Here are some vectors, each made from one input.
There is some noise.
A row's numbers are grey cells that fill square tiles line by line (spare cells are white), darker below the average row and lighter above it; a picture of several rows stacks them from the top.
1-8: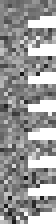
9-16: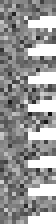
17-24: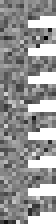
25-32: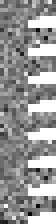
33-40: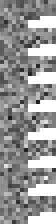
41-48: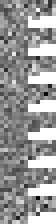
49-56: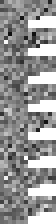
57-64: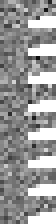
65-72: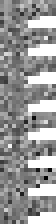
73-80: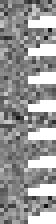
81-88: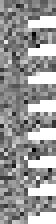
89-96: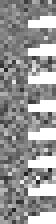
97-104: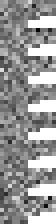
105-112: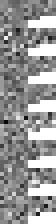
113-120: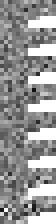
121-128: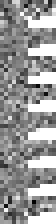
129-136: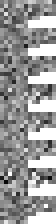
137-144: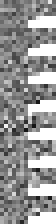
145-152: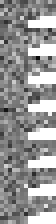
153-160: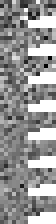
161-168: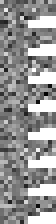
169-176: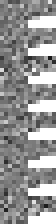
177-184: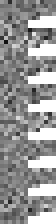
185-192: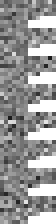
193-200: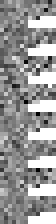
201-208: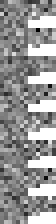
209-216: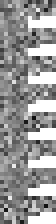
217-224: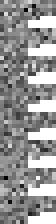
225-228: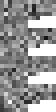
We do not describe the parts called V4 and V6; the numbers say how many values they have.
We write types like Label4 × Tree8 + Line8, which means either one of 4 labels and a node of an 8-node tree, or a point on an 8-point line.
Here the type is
Line5 × Line5 × Line5 + (Line7 + V4) × V6.
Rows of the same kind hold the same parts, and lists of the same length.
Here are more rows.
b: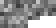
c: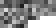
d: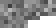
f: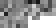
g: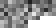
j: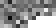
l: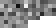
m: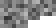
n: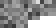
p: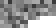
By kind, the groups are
b, c, d, j, l, m
f, g
n, p

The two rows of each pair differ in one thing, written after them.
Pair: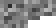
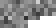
the value of V6
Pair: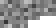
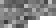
the value of V6
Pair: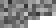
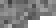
the value of V4
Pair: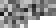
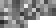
the value of V4
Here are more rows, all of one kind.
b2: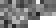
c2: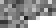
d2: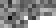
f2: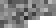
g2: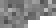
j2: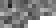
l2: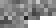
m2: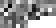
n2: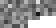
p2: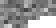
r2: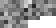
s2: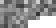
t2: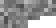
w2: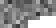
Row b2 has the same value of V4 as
c2, g2 and s2.
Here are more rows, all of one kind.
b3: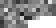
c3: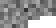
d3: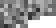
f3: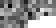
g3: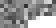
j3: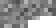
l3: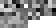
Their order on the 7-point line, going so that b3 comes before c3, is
l3, g3, j3, b3, c3, f3, d3.
